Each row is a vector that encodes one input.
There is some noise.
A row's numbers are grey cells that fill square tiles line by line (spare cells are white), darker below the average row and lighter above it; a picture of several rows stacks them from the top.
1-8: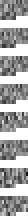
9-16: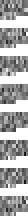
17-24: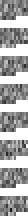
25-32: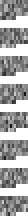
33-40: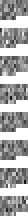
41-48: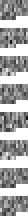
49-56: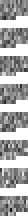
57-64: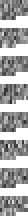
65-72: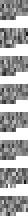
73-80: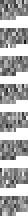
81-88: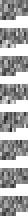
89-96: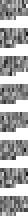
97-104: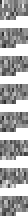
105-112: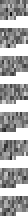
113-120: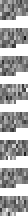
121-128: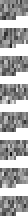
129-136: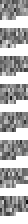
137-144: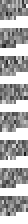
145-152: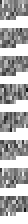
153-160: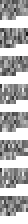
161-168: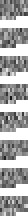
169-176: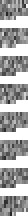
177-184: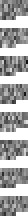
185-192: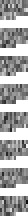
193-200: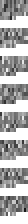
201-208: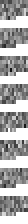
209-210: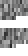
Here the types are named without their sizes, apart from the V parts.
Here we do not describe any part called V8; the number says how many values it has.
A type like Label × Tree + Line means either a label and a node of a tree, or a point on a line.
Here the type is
Label + Line × V8.
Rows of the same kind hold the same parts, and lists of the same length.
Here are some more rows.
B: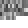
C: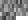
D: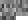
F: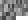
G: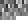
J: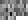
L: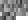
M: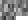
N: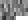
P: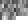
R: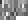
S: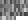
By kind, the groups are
B, G, J, P, R, S
C, D, F, L, M, N

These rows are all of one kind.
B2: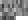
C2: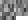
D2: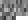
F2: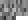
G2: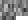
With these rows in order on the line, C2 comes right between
D2 and G2.
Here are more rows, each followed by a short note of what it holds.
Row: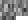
a point on a line and a value of V8
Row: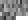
a point on a line and a value of V8
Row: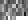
a label
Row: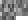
a point on a line and a value of V8
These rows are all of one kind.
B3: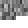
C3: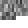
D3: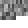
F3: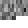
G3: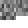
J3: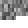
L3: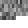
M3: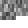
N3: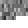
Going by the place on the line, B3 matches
C3, D3 and F3.
